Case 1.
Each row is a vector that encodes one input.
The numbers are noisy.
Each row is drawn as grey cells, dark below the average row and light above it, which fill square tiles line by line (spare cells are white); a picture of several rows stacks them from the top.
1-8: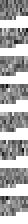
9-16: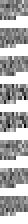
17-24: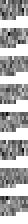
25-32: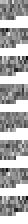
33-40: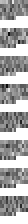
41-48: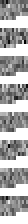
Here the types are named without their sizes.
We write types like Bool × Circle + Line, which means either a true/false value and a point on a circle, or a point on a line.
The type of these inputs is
Label.
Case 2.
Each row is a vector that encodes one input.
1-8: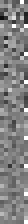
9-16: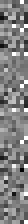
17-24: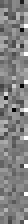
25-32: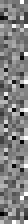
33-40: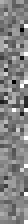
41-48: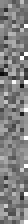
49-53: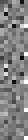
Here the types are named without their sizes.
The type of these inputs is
Line.
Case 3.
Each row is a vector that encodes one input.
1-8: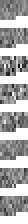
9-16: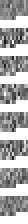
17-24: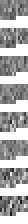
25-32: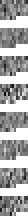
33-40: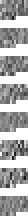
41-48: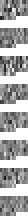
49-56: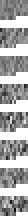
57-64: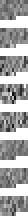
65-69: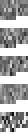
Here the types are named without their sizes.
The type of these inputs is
Bool × Bool × Bool.
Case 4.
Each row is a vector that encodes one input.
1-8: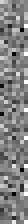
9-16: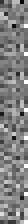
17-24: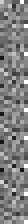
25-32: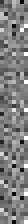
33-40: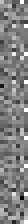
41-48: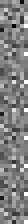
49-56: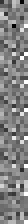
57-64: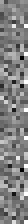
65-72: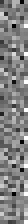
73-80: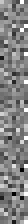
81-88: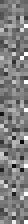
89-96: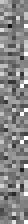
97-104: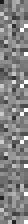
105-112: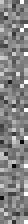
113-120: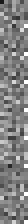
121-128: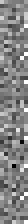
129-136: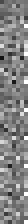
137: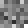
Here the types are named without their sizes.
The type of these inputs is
Circle.
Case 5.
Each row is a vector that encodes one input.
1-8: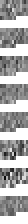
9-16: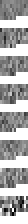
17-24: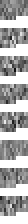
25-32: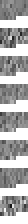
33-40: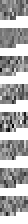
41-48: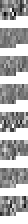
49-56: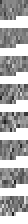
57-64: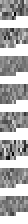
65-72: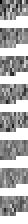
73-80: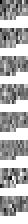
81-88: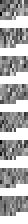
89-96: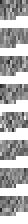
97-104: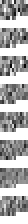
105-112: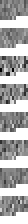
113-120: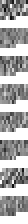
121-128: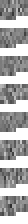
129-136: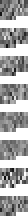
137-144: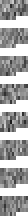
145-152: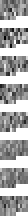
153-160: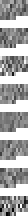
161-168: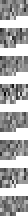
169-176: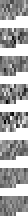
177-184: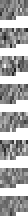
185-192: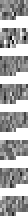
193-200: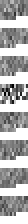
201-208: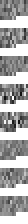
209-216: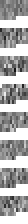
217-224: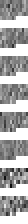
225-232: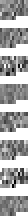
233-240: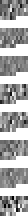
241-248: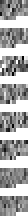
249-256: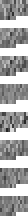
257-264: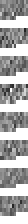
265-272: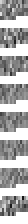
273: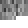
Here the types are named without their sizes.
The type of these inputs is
Bool × Bool × Bool.
